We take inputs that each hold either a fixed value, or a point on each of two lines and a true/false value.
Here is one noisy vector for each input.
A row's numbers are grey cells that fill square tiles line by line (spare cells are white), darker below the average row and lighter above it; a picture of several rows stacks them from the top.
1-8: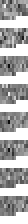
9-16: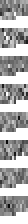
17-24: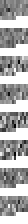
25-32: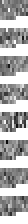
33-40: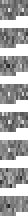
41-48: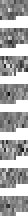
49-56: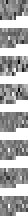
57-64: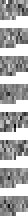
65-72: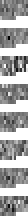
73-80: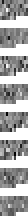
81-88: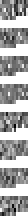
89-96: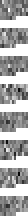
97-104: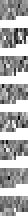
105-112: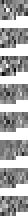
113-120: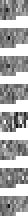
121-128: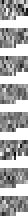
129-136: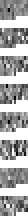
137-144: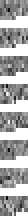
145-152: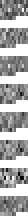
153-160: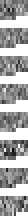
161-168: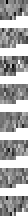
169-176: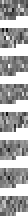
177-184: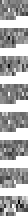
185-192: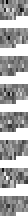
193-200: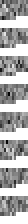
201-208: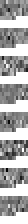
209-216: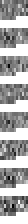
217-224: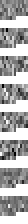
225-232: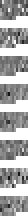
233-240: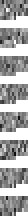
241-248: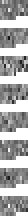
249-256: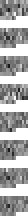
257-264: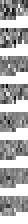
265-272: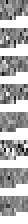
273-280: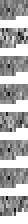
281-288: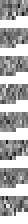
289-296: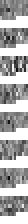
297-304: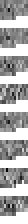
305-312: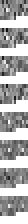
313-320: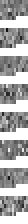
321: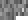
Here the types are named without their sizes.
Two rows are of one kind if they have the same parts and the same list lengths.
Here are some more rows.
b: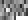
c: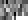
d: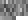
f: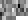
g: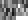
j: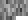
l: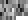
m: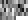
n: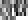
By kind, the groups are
b, c, d, f, g, j, l, m
n

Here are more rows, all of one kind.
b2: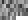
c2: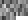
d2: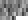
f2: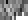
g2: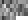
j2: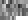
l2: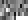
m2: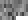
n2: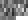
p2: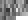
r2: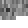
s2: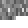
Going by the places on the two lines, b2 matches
c2 and g2.
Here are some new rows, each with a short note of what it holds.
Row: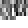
a fixed value
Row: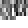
a fixed value
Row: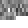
a point on each of two lines and a true/false value
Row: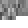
a point on each of two lines and a true/false value
